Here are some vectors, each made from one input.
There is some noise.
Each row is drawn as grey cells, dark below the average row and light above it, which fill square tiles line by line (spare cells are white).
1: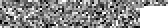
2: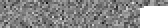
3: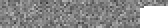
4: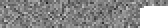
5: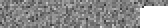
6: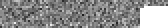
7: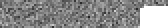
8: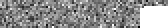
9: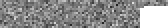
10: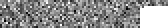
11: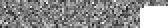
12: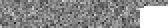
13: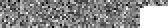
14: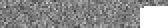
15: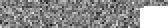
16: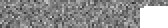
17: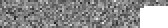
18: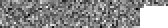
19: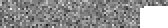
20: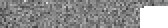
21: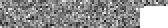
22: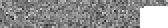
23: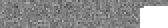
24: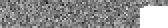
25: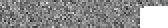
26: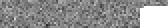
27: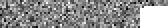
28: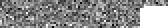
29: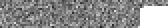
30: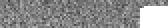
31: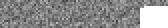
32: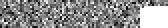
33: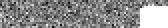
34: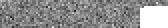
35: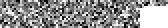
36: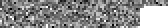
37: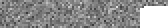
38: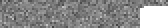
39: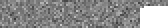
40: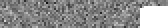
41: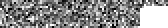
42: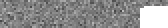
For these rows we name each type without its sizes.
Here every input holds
a point on a line and a true/false value.
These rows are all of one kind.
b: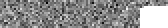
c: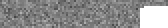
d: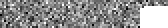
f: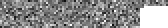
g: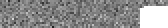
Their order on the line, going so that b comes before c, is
d, b, c, f, g.
